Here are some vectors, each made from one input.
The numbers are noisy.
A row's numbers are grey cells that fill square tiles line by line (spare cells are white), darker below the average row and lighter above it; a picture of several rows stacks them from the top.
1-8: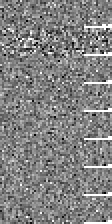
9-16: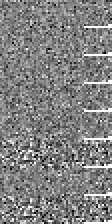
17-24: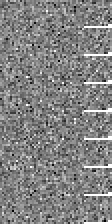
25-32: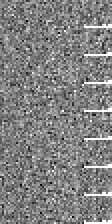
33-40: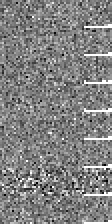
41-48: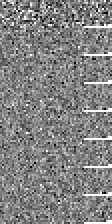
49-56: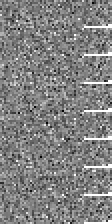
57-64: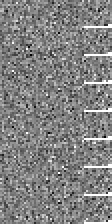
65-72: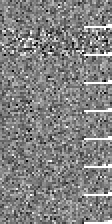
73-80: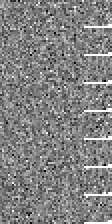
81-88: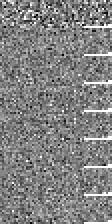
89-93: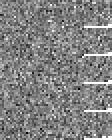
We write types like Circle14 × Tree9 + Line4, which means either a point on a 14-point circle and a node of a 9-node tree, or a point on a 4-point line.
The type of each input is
Bool × Bool × Bool × Bool + Unit.
